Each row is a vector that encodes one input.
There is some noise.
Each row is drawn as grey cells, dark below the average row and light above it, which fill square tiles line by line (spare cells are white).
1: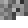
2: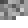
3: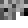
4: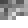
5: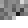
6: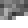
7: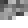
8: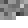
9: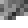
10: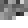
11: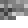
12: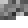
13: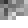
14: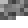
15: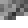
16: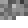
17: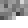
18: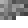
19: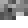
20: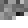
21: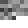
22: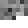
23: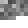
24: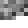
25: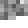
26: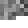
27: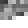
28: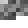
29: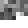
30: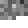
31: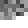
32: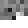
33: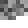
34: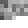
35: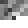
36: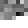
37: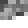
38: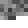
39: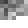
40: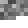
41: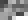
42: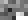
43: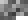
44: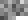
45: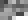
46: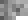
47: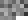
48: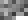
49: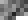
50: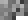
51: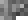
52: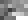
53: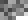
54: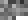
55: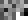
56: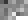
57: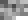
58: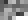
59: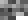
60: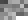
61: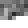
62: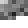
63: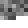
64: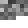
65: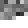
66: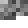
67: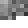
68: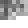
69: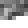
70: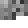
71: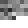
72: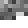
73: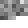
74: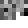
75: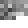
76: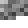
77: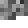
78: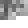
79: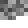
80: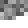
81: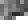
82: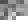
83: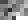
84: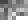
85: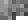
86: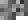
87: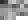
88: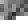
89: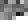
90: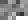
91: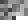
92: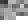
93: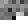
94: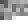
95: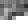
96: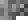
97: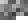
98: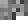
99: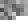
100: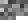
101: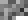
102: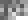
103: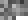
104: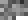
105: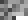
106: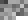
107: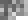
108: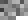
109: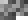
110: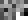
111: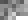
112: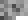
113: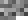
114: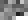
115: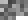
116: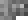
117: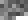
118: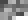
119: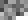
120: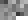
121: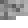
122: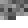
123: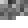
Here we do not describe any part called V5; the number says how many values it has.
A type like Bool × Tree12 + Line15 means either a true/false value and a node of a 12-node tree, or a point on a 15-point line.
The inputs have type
List2(Bool × V5).
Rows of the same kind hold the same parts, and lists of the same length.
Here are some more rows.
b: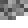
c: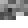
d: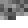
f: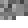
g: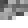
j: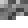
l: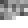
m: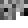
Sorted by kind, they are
b, d, g
c, f, j, l
m

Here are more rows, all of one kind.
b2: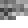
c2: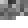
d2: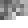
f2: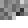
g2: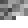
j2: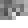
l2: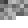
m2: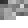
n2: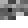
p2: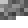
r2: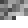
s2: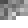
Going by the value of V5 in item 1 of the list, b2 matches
g2, n2 and r2.
